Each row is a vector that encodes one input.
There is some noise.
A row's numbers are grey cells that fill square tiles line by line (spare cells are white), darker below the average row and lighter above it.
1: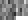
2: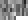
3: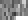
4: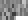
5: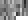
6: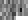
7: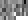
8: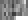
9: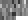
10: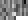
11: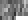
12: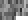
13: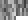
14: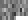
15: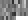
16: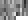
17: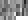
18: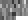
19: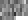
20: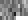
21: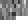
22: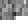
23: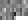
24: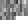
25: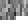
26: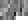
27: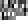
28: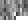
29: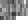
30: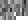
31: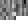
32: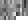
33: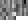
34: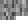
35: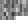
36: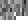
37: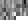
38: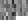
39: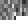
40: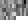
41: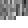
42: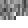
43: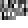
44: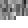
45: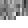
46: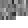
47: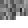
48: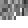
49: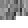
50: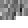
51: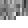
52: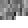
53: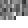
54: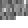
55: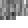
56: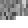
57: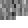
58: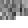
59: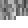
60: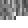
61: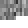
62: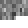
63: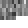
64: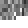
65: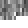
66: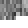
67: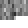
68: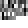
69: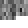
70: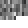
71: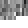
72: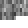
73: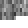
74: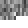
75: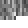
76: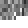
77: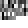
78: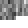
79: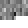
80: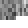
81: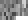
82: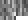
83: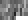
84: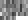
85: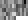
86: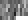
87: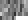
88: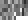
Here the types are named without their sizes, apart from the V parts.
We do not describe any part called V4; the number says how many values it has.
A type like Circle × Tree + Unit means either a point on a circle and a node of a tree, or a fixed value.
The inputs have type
List(Label × V4).
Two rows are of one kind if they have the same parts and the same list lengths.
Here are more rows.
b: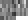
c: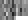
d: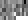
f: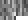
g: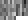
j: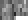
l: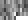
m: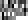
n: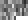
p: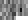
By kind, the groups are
b, c, j, p
d, f, g, l, n
m

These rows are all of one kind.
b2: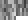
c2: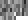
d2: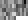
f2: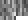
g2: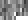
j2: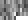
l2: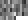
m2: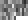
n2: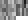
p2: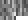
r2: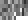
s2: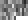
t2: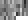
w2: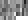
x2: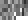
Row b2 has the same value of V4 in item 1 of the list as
d2, m2, n2 and s2.
